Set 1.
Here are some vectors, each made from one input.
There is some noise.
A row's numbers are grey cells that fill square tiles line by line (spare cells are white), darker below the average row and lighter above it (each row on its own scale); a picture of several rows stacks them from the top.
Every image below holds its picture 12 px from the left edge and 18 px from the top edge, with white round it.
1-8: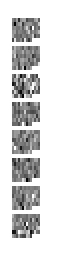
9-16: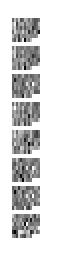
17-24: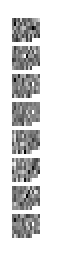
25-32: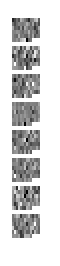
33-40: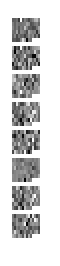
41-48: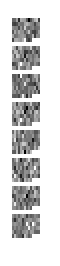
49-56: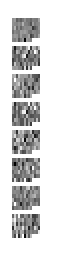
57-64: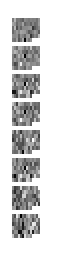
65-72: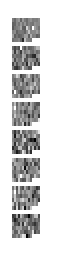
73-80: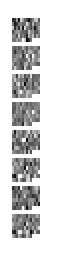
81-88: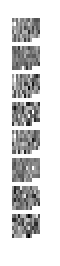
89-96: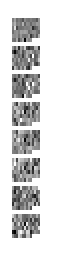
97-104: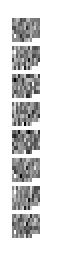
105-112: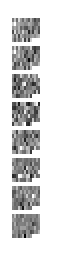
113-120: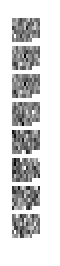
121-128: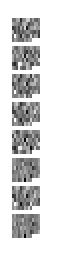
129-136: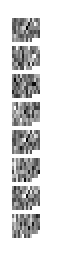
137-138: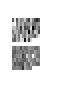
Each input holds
either a point on a 17-point circle, or a point on an 11-point line.
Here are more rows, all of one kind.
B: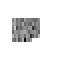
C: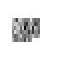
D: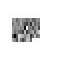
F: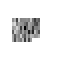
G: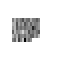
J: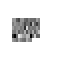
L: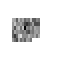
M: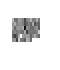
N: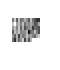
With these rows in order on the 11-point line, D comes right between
J and M.
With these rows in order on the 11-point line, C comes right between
F and L.
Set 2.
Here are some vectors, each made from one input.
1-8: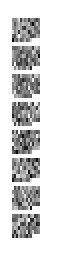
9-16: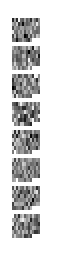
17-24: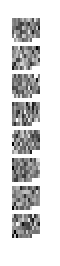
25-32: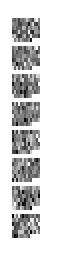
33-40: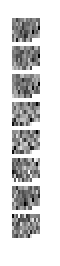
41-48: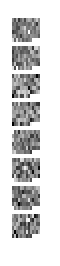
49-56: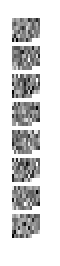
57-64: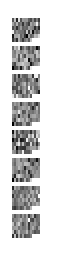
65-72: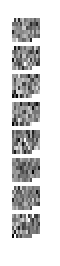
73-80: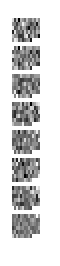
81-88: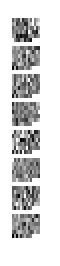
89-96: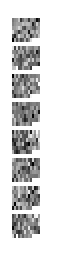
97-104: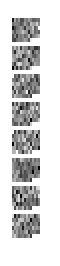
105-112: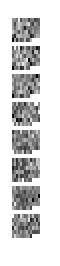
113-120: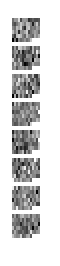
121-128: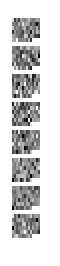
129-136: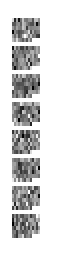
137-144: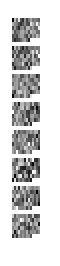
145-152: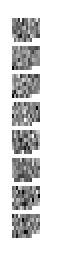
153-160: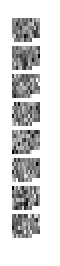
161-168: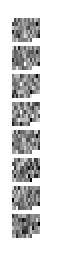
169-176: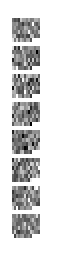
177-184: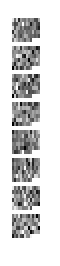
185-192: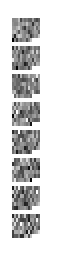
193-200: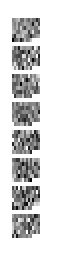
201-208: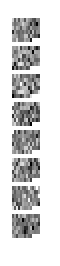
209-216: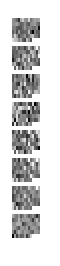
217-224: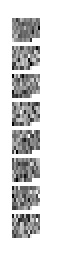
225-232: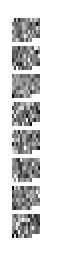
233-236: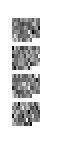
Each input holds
a list of up to two points on a 6-point line.
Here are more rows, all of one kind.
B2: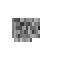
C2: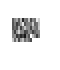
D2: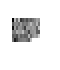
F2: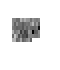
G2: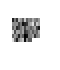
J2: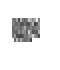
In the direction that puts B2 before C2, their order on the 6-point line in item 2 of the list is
F2, B2, G2, J2, C2, D2.
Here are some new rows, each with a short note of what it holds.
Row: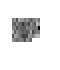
a list of two items
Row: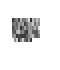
a list of two items
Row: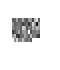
a list of two items
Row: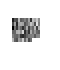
a list of two items
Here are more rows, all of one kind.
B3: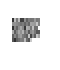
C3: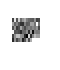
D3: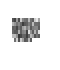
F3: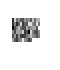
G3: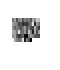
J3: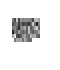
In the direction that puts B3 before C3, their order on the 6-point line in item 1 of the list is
B3, C3, F3, G3, D3, J3.
